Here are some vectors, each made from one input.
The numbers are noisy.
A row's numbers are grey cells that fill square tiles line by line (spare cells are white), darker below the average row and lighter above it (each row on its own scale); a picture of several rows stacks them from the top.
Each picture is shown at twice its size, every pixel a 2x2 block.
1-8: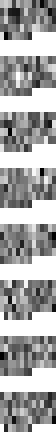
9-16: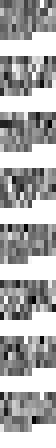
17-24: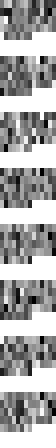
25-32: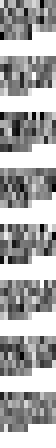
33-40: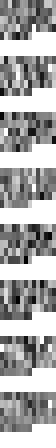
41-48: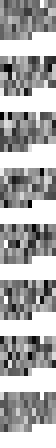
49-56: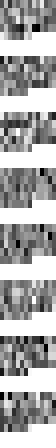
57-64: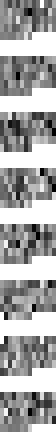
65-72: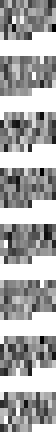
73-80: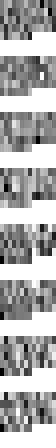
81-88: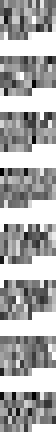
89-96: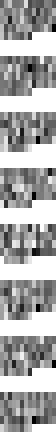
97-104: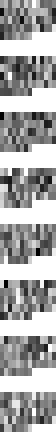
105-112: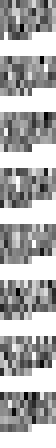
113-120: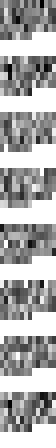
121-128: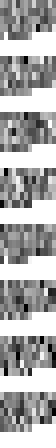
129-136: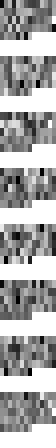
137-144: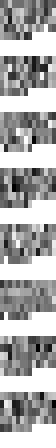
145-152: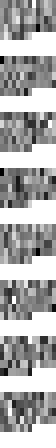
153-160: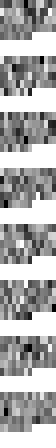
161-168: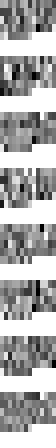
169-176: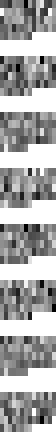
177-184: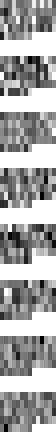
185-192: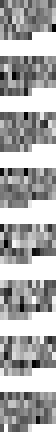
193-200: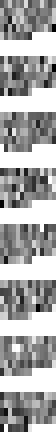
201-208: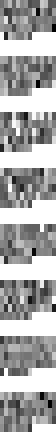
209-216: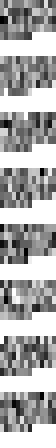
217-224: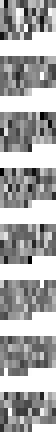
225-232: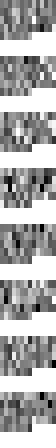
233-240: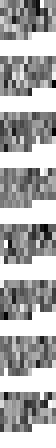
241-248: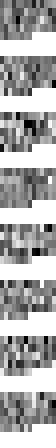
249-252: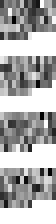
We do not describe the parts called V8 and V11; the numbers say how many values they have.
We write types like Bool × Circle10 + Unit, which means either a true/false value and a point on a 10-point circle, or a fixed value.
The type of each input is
((Label9 + Line6) × Label12 + V8) × V11.
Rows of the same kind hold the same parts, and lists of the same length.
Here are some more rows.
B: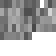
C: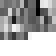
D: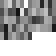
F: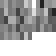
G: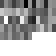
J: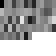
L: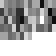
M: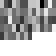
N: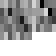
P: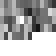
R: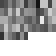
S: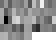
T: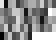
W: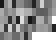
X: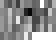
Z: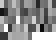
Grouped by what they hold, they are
B, J, S, W
C, G, P, R, T, X, Z
D, F, L, M, N

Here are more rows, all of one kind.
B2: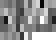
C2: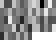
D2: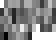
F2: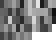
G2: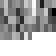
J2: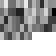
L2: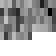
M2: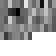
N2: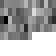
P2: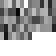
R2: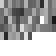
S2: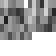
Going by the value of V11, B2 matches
G2, J2, N2 and S2.
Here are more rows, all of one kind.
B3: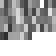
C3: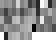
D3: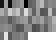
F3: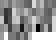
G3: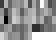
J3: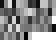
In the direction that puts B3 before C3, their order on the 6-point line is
D3, J3, B3, F3, C3, G3.
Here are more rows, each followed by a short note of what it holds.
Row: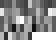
one of 9 labels, one of 12 labels and a value of V11
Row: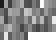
one of 12 labels, a point on a 6-point line and a value of V11
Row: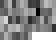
one of 9 labels, one of 12 labels and a value of V11
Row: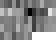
one of 9 labels, one of 12 labels and a value of V11
